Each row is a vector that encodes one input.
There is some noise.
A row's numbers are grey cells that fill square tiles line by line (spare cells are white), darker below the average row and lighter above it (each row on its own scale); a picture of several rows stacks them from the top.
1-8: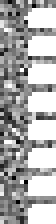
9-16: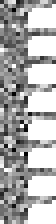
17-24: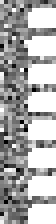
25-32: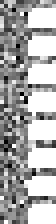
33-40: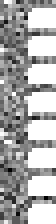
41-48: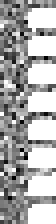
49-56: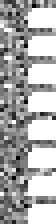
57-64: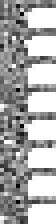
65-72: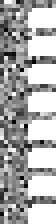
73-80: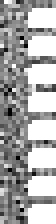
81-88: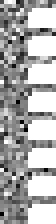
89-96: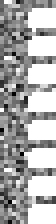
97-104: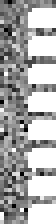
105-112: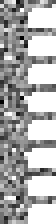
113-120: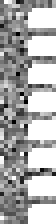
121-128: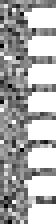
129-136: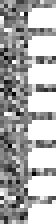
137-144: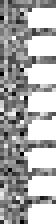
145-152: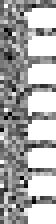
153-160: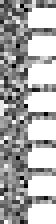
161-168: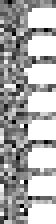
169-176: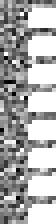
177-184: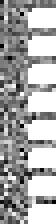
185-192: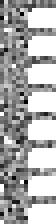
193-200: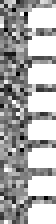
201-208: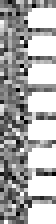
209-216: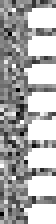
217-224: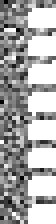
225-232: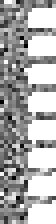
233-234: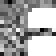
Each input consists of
either a point on each of two 4-point lines, or a list of up to two points on an 11-point line.
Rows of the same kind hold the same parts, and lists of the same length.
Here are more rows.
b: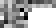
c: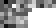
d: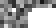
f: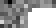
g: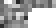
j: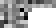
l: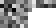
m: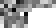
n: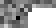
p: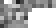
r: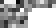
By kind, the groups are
b, g, j, m, p, r
c, l
d, n
f

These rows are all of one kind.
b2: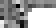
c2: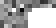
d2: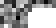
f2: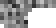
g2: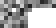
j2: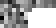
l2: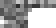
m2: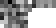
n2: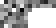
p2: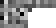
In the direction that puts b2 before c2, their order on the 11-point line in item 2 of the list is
b2, l2, g2, n2, c2, f2, j2, d2, m2, p2.
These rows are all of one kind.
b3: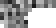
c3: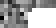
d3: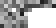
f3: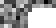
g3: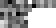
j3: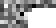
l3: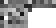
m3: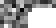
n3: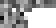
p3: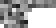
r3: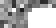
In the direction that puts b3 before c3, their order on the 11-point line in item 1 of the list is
g3, b3, p3, c3, n3, j3, l3, d3, r3, m3, f3.
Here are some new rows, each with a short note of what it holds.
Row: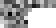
a list of two items
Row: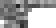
a list of two items
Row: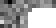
the empty list
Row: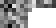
a point on each of two 4-point lines
